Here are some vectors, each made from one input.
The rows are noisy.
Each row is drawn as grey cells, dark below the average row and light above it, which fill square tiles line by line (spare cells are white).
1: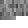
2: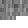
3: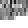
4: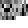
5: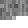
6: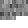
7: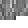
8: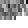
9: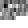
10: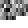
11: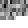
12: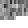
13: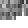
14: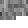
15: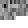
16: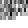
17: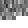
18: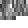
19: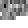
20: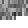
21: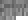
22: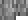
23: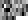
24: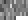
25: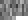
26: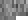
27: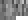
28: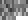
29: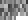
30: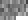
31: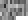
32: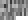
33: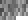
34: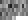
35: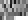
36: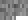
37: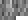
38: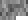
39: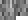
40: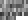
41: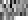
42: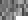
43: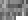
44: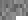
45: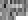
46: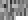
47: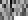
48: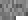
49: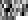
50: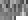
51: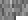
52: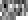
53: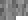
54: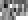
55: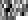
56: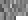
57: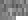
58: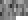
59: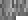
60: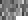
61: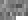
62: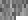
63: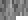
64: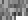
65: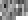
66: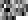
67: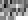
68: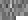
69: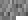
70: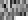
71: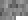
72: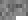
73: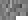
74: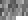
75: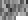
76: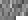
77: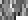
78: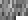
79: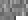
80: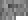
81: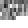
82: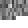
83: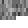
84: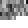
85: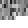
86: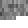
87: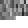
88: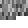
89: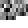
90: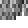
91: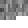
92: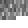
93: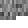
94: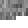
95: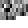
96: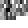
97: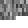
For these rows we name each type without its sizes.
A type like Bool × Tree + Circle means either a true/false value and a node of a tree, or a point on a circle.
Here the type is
List((Circle + Unit) × Line).
